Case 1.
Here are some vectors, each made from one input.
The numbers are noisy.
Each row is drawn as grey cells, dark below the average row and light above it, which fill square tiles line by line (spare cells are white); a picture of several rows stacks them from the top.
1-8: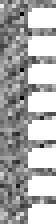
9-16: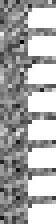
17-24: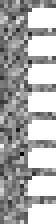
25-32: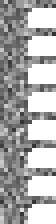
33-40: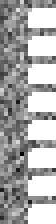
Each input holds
either a point on a 5-point circle, or a point on a 6-point circle.
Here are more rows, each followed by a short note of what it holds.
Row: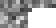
a point on a 6-point circle
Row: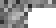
a point on a 5-point circle
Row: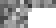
a point on a 5-point circle
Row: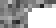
a point on a 5-point circle
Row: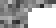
a point on a 5-point circle
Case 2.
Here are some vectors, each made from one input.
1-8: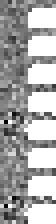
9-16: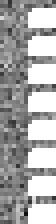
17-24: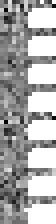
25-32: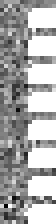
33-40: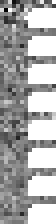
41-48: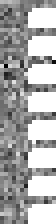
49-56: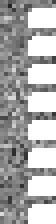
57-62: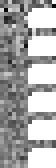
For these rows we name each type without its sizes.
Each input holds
a point on a line, together with either a fixed value, or four true/false values.
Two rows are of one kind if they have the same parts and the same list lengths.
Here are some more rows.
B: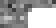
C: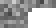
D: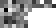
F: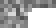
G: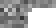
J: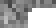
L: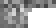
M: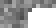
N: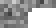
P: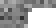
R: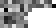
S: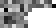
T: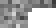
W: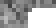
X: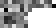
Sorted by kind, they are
B, C, F, G, J, L, M, N, P, T, W
D, R, S, X

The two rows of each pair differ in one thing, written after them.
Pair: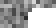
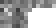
the place on the line
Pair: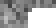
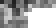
the place on the line
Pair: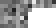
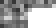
the place on the line
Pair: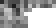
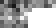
one of the four true/false values
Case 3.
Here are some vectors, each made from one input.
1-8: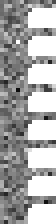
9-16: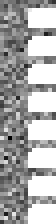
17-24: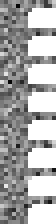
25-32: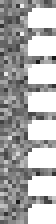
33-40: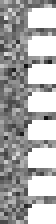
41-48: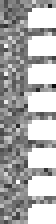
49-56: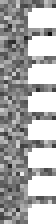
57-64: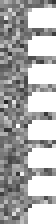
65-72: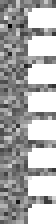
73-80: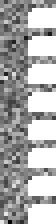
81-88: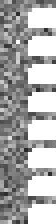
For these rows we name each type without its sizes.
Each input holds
either a point on a circle, or a label.
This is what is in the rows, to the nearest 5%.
About 50% of them hold a point on a circle. The rest hold a label.
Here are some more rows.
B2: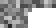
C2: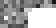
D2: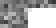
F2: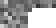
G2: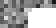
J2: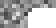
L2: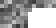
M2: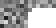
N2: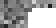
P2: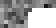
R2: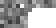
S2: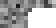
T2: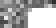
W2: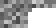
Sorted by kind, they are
B2, C2, D2, F2, G2, L2, T2
J2, M2, N2, P2, R2, S2, W2

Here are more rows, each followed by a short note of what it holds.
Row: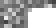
a point on a circle
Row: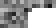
a label
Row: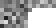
a label
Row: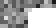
a point on a circle
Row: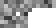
a label
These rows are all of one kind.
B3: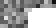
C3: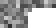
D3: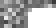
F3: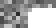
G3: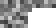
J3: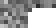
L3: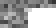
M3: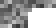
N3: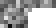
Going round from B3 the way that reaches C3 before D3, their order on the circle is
B3, N3, C3, G3, J3, M3, F3, D3, L3.
